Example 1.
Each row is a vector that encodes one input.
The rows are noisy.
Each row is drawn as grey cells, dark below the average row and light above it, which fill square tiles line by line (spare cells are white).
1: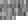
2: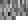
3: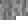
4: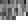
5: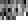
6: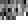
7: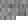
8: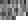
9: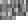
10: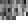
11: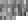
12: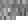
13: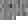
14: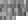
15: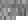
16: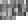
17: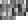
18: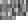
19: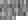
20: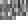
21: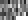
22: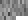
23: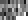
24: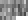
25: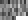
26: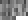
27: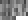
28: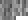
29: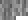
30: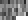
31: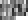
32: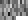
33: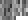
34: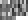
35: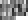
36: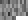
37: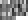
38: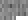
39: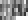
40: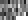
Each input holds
a point on an 8-point line.
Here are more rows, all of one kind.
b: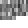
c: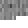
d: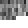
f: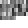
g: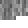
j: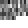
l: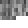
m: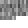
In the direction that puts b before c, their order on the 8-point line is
f, b, m, c, g, l, d, j.
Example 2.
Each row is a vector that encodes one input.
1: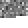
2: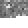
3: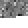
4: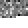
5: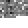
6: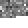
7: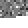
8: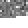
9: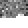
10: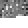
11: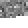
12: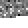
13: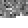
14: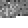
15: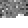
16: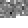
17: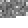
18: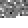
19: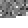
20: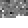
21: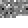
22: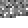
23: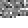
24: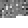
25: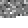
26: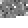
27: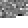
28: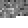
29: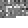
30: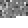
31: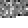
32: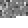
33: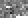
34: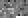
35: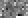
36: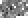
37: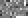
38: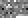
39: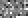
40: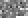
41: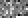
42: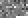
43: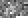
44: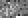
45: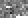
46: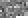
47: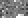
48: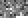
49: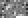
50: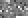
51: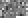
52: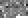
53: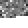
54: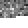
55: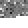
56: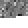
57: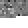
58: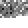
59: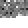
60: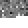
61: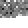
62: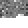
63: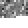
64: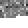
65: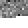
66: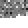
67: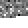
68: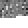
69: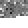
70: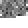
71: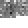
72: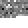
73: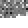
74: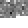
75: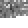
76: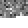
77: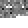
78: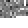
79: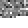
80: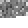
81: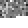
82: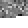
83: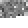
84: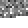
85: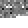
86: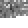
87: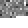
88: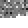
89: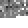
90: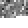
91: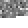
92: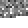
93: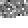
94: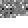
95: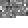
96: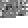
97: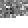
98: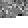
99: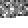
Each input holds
five true/false values.
